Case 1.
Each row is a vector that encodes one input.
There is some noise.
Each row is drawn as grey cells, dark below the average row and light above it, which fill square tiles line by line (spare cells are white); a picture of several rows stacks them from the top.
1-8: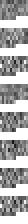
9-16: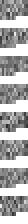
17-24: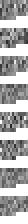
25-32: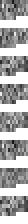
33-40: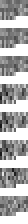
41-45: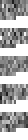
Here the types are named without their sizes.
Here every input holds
a node of a tree.
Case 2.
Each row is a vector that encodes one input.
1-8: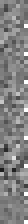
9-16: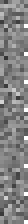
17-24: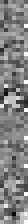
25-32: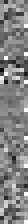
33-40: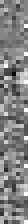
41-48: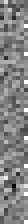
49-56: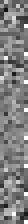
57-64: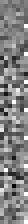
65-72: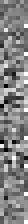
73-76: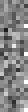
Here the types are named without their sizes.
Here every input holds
either a fixed value, or a point on each of two lines.
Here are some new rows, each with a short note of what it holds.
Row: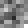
a point on each of two lines
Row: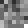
a fixed value
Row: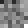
a fixed value
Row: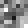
a point on each of two lines
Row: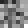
a fixed value
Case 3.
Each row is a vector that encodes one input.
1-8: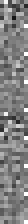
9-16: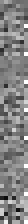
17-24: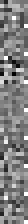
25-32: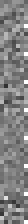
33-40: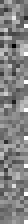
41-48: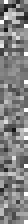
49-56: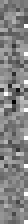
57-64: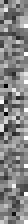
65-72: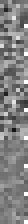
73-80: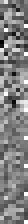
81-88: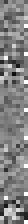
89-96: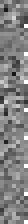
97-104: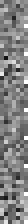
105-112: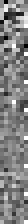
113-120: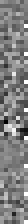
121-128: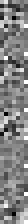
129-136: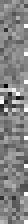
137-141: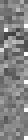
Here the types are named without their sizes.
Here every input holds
either a fixed value, or a point on each of two lines.
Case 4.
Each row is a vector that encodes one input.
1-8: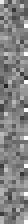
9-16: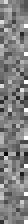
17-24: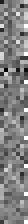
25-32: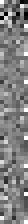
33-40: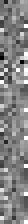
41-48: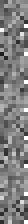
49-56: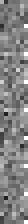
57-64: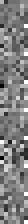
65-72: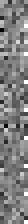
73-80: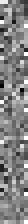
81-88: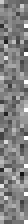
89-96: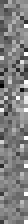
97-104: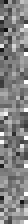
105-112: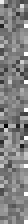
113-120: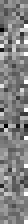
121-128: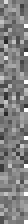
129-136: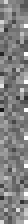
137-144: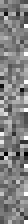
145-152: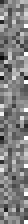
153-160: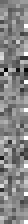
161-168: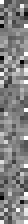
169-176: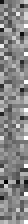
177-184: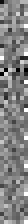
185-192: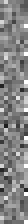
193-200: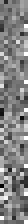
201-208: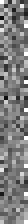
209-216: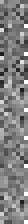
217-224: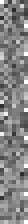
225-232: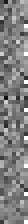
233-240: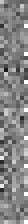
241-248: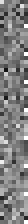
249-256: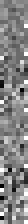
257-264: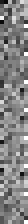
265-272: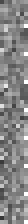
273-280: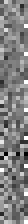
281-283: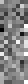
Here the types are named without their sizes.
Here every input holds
a point on a line.
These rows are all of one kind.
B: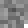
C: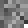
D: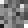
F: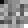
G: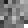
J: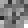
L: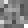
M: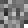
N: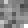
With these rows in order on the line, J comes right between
F and N.
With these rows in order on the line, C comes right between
G and M.
